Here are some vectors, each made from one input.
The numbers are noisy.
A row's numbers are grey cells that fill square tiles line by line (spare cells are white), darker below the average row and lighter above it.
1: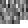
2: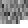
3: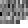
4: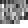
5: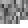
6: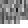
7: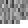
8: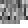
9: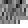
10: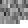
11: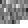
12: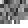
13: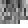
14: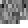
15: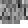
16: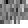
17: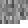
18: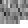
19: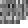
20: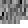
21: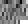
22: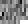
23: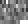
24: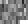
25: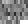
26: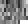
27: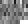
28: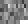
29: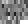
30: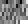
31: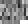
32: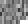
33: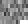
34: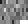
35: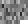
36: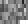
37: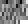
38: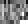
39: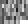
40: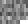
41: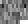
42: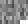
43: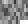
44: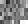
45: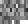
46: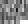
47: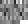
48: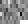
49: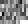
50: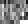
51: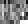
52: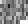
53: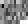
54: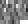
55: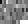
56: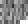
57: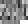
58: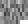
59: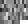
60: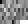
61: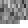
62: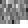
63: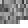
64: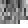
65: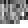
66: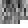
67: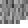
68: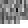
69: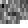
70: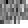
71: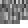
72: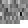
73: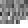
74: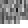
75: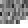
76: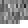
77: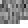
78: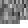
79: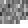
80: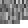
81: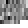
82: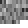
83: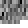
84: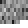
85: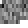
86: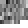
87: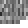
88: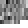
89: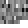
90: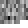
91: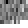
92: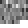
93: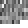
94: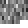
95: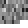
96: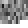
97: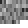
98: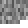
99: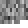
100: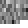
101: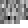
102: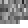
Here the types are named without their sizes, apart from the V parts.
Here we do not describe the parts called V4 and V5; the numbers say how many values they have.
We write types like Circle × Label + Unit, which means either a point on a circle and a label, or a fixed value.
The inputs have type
Bool × Bool × Bool + (Line × Line + Unit) × V4 × V5 + Unit.
